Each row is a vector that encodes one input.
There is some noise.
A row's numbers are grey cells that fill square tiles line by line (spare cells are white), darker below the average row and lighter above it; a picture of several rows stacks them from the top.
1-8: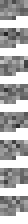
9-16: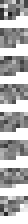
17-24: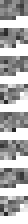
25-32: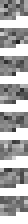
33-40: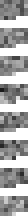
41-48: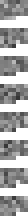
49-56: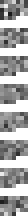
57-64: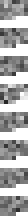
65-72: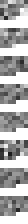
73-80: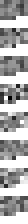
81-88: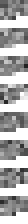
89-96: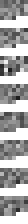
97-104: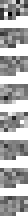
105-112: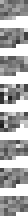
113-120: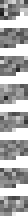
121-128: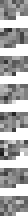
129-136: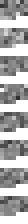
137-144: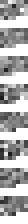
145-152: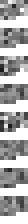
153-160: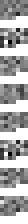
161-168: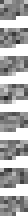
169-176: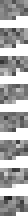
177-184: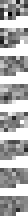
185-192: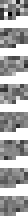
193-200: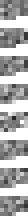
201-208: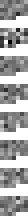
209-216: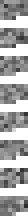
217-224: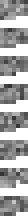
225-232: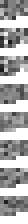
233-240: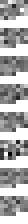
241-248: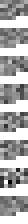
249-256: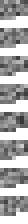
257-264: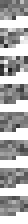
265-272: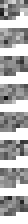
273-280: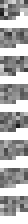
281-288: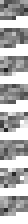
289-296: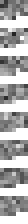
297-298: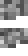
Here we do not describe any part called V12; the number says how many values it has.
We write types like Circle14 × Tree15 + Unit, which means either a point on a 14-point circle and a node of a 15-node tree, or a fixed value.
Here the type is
Line5 + Line8 × (Line8 + V12) × V12.
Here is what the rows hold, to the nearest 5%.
About 15% of them hold a point on a 5-point line. The rest hold a point on an 8-point line and a value of V12, together with either a point on an 8-point line, or a value of V12.
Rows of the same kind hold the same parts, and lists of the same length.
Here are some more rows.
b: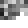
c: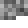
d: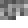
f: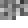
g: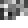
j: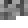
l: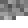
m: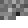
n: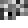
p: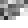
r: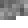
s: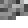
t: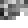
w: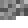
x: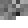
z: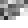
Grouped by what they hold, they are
b, g, n, p, t, z
c, d, f, j, l, r
m, s, w, x

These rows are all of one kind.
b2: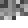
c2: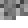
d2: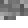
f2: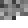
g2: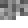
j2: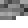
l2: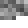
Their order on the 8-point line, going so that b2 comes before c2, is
d2, j2, l2, b2, f2, c2, g2.
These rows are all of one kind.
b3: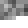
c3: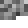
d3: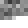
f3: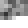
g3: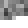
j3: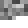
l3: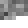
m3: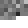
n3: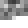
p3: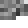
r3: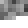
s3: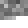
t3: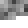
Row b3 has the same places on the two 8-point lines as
l3 and r3.
